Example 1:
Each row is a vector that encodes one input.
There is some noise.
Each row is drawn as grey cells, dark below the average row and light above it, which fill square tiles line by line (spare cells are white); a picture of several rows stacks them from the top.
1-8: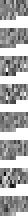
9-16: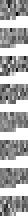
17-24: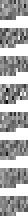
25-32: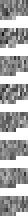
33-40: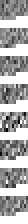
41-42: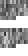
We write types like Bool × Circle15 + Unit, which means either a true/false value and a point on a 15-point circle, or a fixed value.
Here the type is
Bool × (Circle6 + Unit).
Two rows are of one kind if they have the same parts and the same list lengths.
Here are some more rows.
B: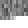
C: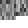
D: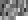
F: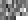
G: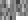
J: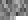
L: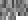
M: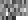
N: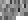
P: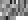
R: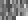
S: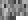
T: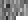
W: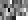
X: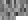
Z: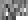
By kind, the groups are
B, C, D, G, J, L, N, P, S, X
F, M, R, T, W, Z

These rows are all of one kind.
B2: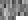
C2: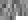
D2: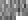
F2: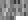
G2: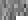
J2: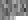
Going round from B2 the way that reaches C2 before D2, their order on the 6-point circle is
B2, J2, C2, F2, D2, G2.
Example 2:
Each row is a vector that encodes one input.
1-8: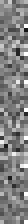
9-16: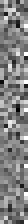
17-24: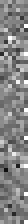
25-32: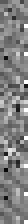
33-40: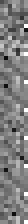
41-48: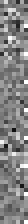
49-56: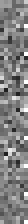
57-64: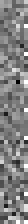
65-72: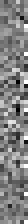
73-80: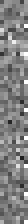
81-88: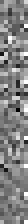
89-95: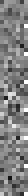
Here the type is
Circle10 + Line6.
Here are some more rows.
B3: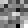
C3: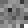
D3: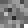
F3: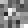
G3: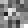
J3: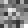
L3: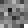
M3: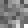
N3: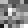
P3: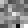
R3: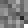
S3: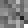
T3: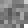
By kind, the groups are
B3, F3, G3, J3, N3, P3
C3, D3, L3, M3, R3, S3, T3

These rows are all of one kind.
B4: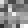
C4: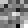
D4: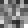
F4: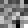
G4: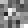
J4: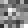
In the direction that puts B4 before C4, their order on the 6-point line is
G4, J4, D4, F4, B4, C4.
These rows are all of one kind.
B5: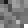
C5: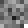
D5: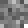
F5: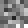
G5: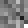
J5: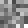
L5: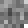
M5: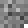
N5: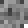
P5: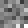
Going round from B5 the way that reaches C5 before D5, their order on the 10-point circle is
B5, G5, M5, J5, L5, N5, P5, F5, C5, D5.
